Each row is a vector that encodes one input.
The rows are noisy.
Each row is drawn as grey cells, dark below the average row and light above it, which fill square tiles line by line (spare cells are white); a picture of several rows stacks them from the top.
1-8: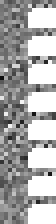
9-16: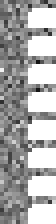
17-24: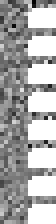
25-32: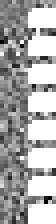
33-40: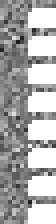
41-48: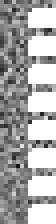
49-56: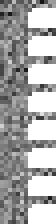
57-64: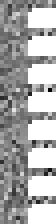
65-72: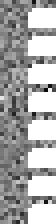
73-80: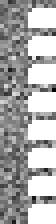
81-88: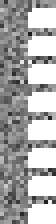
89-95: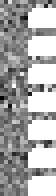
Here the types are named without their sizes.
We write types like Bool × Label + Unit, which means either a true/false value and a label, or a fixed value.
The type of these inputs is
Circle + Label × Tree.
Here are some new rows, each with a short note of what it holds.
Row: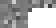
a label and a node of a tree
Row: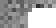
a label and a node of a tree
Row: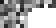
a label and a node of a tree
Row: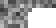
a point on a circle
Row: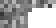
a label and a node of a tree
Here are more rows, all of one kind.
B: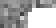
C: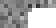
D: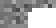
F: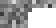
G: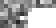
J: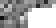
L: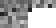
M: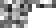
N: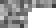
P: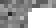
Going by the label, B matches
D, F, G and M.
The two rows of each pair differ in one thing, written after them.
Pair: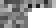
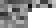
the node of the tree
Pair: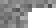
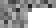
the node of the tree
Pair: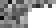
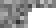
the label
